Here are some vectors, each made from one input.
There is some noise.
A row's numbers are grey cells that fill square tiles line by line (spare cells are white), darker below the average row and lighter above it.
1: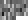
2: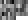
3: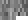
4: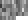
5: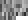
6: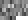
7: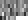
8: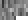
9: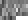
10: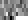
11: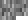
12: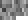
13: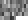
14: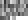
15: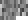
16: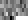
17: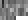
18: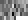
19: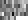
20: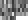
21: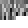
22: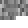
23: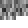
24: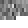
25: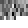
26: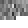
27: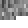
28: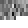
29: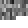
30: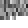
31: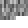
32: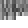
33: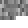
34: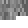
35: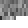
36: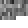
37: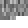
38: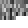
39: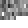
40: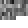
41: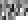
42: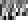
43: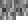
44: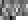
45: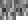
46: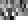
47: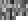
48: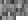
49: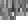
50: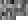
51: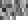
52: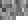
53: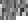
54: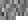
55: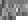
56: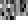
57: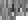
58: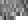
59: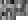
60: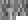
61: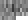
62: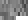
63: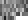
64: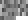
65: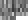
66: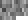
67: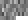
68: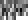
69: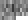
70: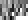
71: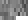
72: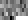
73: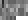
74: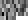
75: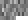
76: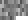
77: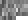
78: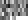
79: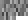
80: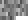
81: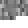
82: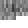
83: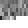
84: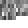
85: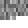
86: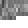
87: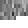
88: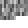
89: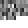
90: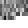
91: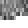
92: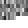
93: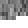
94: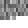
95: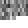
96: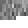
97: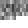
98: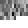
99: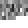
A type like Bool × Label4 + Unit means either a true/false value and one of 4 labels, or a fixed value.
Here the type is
Label8.
